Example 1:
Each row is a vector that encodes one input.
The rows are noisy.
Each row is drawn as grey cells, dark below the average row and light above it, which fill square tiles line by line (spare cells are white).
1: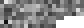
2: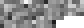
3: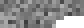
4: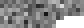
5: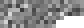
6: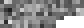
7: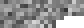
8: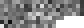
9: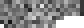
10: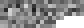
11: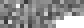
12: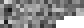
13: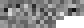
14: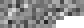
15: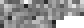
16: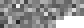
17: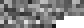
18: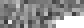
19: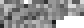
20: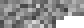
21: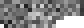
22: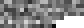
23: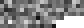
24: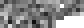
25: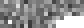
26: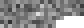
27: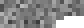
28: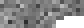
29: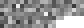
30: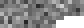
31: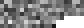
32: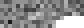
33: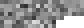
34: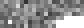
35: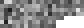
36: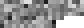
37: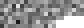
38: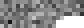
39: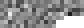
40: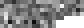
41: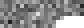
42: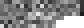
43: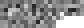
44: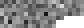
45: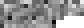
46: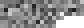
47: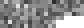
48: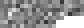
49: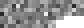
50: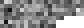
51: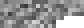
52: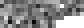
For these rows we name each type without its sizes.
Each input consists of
either a point on a line, or a node of a tree.
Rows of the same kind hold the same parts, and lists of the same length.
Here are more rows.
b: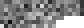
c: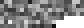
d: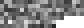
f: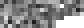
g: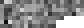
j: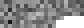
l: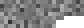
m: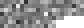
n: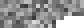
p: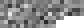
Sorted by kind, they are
b, f, j, l, p
c, d, g, m, n

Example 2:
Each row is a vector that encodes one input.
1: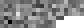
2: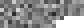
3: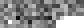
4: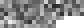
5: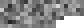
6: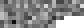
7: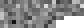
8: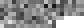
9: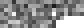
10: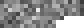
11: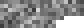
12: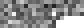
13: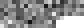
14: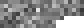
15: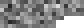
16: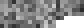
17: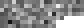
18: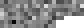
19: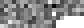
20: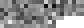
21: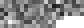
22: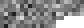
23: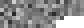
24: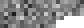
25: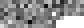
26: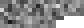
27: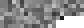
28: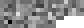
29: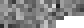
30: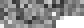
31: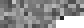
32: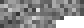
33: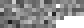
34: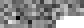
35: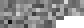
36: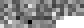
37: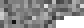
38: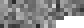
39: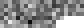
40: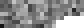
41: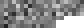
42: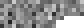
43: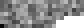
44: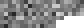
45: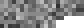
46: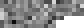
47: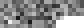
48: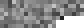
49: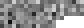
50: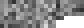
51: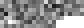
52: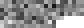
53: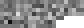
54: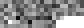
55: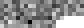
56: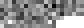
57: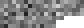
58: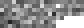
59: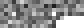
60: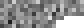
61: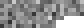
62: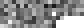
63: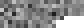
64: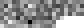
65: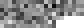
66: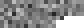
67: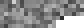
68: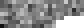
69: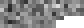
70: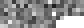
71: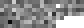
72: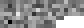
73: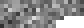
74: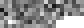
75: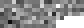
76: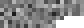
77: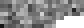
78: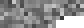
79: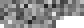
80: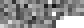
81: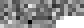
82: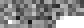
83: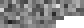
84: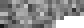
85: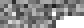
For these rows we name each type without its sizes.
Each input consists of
either a label, or a node of a tree.
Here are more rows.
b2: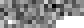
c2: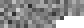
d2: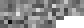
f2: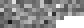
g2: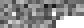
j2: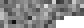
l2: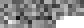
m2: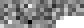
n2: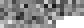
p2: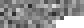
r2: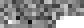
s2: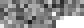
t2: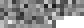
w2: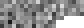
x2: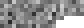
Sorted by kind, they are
b2, g2, l2, m2, n2, r2, s2, t2
c2, d2, f2, j2, p2, w2, x2

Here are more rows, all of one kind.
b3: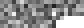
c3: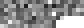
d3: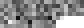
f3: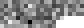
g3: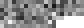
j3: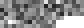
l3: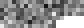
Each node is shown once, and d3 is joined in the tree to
f3.
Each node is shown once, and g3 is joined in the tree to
j3 and l3.
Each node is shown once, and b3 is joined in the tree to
c3.
